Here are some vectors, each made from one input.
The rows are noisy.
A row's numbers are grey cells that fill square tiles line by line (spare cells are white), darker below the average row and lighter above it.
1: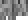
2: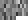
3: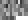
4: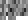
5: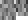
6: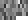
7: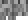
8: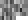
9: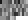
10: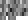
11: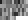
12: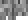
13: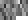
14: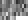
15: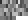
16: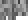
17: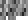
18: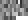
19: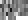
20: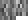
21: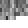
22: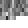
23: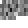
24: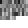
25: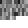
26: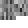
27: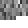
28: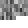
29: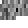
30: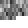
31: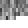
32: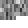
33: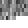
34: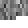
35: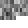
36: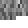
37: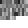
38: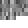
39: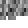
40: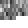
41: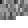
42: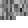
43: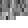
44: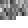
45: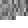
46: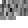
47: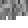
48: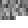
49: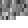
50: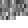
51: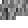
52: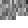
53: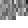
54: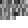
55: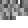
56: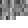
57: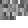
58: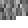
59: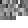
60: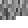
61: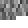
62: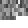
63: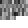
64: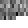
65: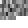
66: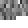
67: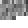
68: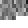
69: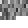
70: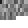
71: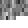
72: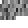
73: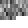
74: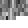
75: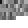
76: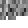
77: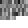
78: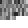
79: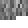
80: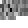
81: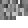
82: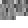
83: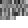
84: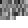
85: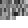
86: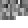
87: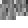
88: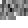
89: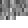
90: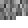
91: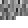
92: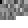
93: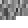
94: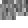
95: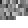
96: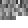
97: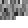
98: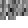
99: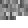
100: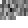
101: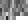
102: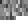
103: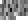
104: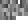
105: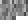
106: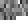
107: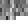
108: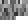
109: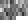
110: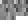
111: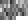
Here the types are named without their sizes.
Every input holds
a label, together with either a point on a circle and a true/false value, or a fixed value.
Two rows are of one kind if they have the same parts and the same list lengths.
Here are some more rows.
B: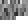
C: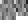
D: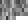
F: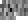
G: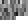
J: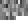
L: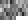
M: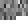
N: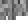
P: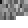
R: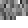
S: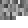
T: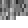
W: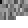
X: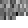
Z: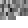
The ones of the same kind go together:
B, G, L, N, P, W, X
C, D, F, J, M, R, S, T, Z

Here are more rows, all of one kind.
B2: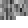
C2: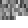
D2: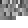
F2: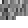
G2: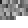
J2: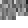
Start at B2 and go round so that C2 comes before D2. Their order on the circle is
B2, C2, J2, D2, G2, F2.
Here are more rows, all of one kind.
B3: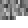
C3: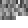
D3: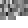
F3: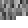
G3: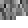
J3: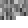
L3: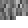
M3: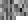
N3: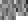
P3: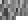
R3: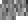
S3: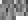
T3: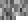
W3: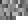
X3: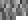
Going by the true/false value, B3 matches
G3, M3, R3 and S3.
